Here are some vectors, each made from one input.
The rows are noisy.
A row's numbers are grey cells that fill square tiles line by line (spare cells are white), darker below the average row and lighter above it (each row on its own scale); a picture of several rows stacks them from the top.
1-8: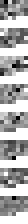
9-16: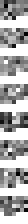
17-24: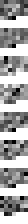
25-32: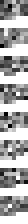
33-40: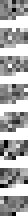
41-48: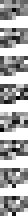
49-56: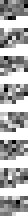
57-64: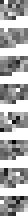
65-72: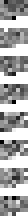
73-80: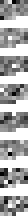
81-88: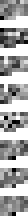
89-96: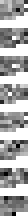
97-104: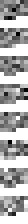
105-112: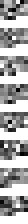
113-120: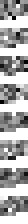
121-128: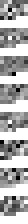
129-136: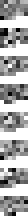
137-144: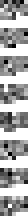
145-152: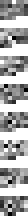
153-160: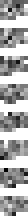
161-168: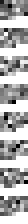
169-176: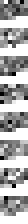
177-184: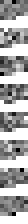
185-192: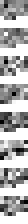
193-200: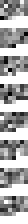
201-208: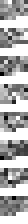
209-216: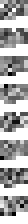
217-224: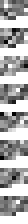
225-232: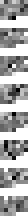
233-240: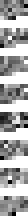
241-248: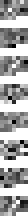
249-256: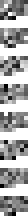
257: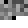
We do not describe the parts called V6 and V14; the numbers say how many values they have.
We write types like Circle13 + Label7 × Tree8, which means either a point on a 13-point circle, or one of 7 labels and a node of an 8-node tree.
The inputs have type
(Bool × Bool × Bool × Bool + V6) × Label11 × V14.
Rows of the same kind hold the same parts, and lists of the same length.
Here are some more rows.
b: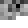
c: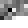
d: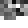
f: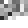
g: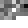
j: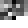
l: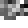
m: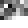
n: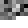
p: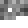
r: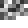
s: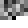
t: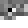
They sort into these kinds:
b, c, d, f, j, r, t
g, l, m, n, p, s

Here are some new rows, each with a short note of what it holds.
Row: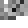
one of 11 labels, a value of V6 and a value of V14
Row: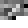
one of 11 labels, four true/false values and a value of V14
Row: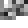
one of 11 labels, a value of V6 and a value of V14
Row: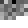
one of 11 labels, a value of V6 and a value of V14
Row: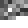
one of 11 labels, four true/false values and a value of V14
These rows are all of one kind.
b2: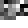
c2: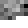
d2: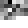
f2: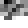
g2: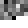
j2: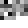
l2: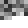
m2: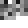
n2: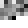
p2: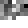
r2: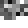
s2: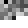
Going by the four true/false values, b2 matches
d2, p2 and s2.
